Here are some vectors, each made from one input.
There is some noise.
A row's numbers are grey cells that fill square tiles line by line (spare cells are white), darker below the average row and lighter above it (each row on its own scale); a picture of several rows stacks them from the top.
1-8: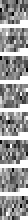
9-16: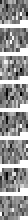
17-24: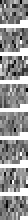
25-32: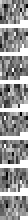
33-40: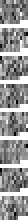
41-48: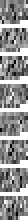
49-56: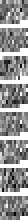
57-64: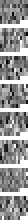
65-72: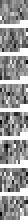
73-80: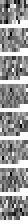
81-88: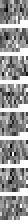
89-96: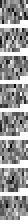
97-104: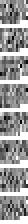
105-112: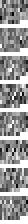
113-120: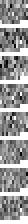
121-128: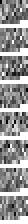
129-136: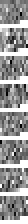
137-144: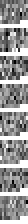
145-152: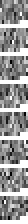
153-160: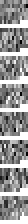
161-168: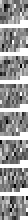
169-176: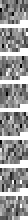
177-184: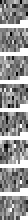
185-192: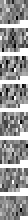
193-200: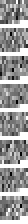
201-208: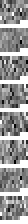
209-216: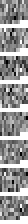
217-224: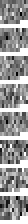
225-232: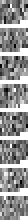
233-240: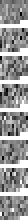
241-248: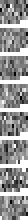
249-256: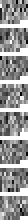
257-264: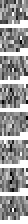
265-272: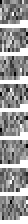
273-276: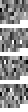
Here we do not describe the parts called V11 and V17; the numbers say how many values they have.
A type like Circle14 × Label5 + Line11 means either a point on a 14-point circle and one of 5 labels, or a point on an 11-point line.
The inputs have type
Bool × (Line9 + V11) × V17.
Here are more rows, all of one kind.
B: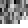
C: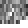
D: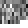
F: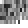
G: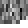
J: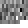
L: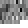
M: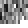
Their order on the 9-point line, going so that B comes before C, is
F, B, L, M, G, J, D, C.
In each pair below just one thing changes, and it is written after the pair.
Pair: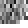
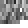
the true/false value
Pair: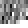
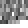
the true/false value
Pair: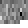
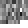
the value of V17
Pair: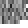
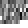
the true/false value
